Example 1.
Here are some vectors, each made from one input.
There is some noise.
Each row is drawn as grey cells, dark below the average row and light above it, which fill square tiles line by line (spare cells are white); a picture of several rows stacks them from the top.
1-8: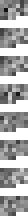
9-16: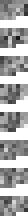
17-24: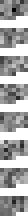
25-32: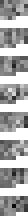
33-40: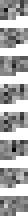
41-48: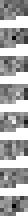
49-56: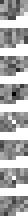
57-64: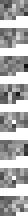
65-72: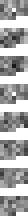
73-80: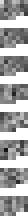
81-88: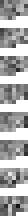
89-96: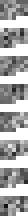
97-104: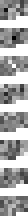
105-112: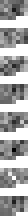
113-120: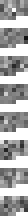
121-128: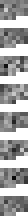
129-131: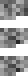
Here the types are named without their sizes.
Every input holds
two labels.
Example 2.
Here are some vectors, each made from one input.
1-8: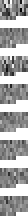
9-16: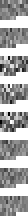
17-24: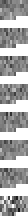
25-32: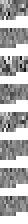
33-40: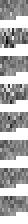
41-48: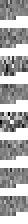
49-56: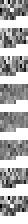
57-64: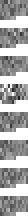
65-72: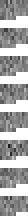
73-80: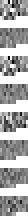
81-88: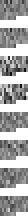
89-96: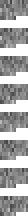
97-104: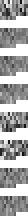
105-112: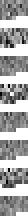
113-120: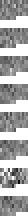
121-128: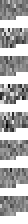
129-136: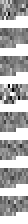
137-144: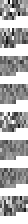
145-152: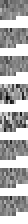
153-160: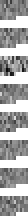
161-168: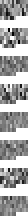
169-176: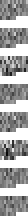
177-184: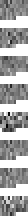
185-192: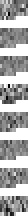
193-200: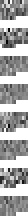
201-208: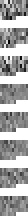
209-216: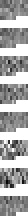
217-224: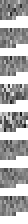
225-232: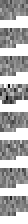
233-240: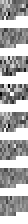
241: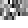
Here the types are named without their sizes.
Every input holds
either a fixed value, or a node of a tree, or four true/false values.
